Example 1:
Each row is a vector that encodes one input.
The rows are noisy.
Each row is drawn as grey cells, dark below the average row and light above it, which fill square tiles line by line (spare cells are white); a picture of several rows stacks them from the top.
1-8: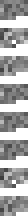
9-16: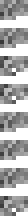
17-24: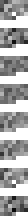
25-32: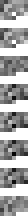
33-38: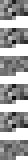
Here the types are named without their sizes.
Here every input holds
a point on a line.
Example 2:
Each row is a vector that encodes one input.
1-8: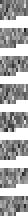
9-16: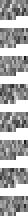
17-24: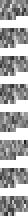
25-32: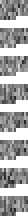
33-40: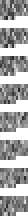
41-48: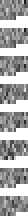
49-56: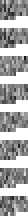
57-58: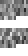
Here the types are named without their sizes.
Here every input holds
a point on a line.
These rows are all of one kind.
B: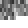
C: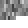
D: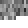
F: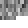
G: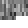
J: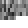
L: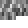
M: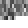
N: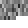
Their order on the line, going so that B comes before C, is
B, M, J, G, F, N, C, D, L.
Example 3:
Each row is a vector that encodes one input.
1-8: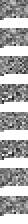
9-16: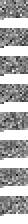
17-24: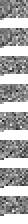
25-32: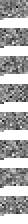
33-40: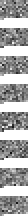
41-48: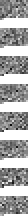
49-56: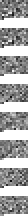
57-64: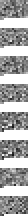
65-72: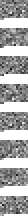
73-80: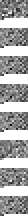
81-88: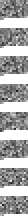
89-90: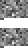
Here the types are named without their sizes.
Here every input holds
a point on a line.
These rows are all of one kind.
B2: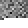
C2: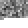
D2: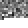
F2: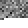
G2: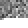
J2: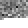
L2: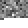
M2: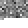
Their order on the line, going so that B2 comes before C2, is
B2, F2, L2, G2, J2, C2, M2, D2.
